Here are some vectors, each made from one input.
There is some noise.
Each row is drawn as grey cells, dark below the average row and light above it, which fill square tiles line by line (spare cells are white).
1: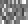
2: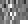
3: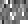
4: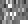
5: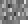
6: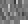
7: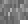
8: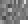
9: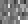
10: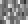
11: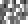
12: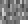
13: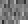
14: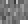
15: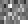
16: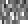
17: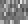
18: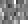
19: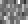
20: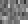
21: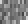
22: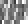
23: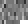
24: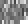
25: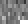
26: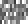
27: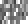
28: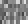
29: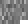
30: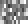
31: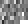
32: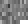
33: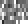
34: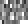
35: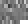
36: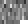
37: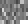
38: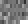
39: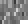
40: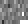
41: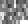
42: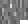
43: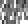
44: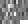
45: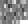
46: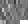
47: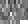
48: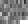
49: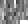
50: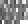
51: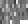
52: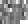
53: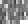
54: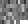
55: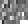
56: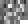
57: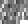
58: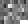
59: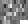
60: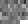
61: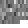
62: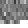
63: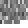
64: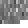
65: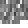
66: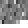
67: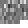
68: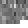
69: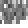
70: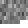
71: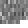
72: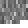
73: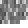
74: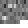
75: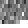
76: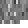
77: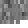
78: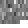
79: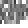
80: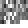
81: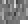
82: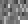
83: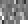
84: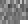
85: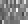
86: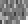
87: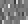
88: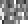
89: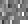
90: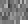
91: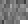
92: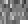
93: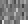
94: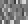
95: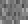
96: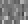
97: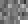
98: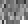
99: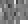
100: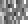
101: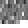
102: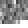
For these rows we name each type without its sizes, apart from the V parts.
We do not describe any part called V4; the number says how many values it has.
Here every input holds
a point on a line, together with either a point on a circle and a true/false value, or a value of V4.
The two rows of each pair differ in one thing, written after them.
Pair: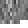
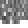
the true/false value
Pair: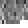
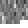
the true/false value
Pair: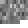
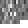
the place on the line
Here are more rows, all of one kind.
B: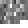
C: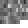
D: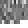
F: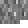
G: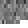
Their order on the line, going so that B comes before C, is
D, F, B, C, G.
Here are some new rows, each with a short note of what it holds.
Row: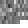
a point on a line and a value of V4
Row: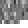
a point on a circle, a point on a line and a true/false value
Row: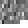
a point on a circle, a point on a line and a true/false value
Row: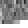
a point on a line and a value of V4
